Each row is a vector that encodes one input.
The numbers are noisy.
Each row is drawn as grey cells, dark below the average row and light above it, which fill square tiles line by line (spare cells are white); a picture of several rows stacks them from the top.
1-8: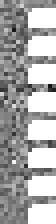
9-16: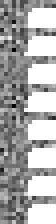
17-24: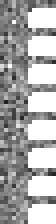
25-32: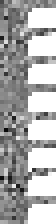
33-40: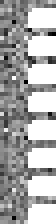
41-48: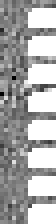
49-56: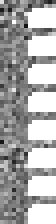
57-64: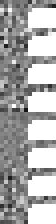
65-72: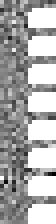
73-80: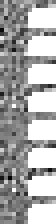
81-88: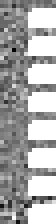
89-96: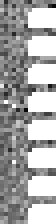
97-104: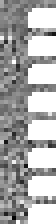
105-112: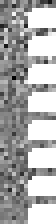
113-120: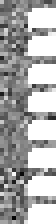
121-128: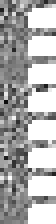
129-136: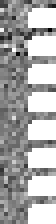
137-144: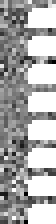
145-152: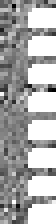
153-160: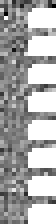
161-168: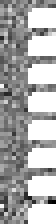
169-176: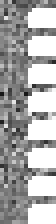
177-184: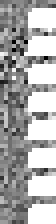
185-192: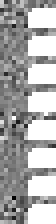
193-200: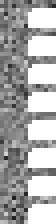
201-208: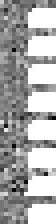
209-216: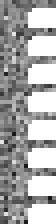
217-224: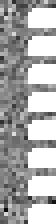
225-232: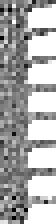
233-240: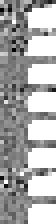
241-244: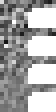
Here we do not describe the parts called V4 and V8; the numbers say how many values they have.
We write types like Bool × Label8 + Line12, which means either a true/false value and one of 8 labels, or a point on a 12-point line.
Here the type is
Line5 × V4 + Line6 × (Line7 + V8).
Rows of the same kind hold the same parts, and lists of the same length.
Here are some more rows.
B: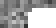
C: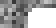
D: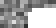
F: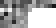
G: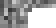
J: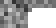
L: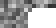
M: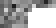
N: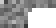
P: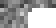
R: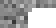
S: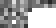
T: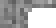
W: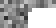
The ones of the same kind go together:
B, C, D, F, J, M, T
G, L, P, S
N, R, W

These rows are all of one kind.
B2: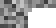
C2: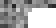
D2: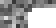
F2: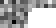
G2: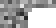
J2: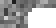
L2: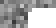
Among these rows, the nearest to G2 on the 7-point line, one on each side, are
C2 and D2.
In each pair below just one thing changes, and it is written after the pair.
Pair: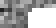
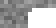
the value of V8
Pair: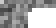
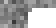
the value of V8
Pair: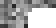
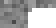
the place on the 6-point line
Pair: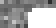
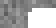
the place on the 6-point line
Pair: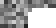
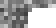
the place on the 6-point line
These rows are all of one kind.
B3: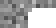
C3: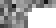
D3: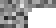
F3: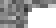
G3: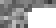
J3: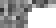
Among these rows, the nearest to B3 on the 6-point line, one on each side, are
F3 and G3.
